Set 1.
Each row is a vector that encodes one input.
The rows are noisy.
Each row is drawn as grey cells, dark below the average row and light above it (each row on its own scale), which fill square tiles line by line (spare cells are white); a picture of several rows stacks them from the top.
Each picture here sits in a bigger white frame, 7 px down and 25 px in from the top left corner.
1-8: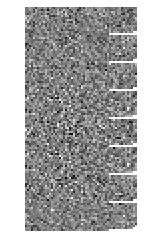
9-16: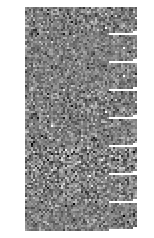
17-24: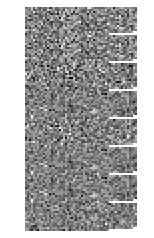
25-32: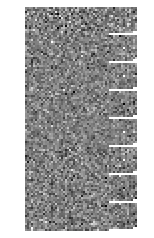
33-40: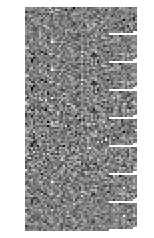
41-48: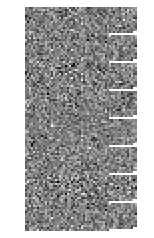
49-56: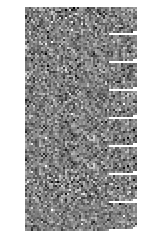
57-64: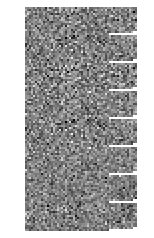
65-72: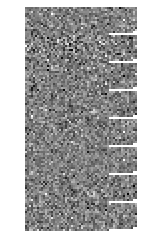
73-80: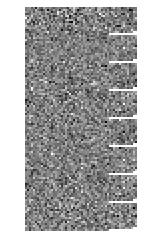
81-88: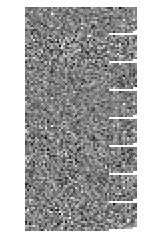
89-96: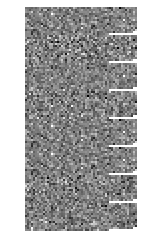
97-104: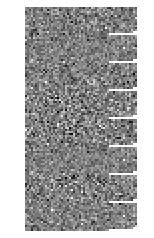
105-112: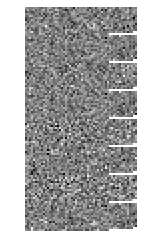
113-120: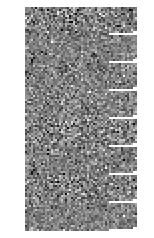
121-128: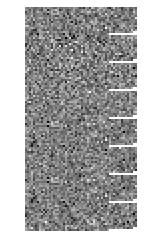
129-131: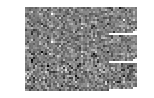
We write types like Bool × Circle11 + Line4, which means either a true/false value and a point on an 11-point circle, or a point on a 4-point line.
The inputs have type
Bool × Bool × Bool × Bool + Line8.
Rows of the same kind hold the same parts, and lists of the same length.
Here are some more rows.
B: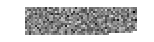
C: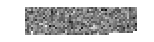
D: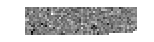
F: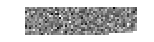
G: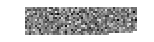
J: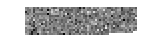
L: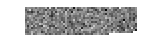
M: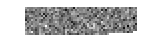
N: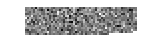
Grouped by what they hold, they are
B, F, G
C, D, J, L, M, N

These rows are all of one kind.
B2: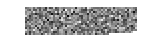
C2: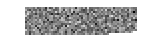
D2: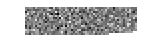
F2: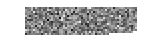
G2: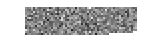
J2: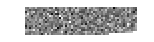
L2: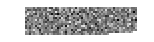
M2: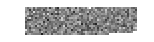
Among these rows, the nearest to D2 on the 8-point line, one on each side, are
J2 and L2.
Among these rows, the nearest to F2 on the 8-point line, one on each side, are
B2 and G2.
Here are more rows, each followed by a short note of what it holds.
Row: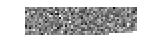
a point on an 8-point line
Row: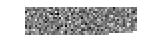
a point on an 8-point line
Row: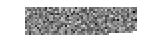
a point on an 8-point line
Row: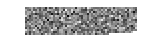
a point on an 8-point line
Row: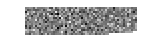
a point on an 8-point line
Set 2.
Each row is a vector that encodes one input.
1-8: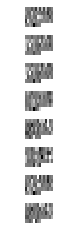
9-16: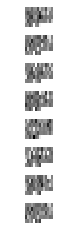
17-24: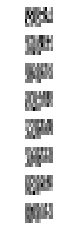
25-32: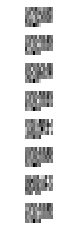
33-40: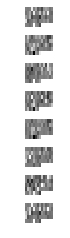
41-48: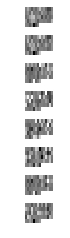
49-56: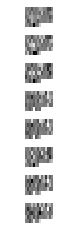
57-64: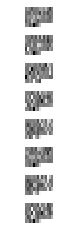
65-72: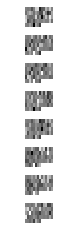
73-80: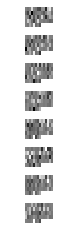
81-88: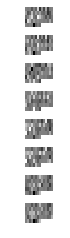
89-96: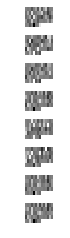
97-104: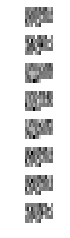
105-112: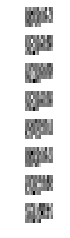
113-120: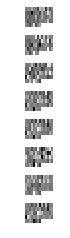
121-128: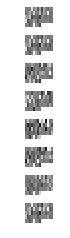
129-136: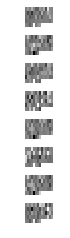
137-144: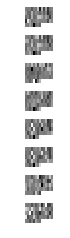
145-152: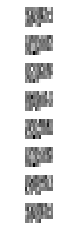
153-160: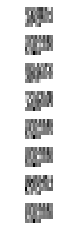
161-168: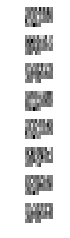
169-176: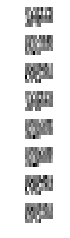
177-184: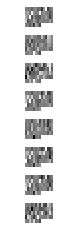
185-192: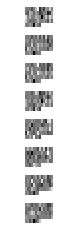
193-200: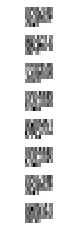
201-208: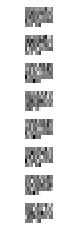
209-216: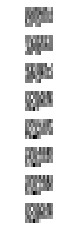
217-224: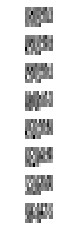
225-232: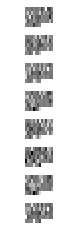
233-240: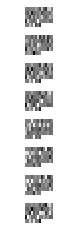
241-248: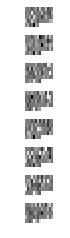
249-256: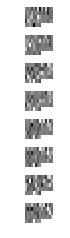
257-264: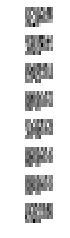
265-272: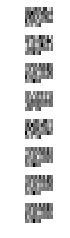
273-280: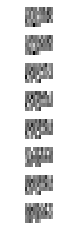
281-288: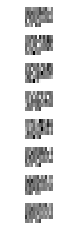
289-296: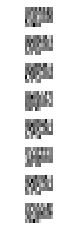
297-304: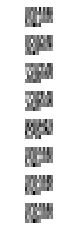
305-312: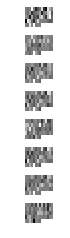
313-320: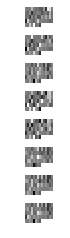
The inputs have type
Bool × (Circle5 + Unit).
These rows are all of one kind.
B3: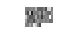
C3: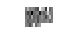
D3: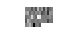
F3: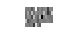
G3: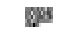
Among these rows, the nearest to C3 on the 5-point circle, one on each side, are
D3 and G3.
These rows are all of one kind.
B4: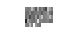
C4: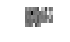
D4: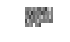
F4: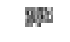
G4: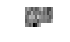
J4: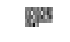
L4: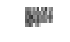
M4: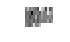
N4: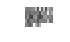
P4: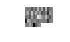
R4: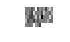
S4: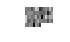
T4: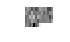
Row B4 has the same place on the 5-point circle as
D4 and P4.
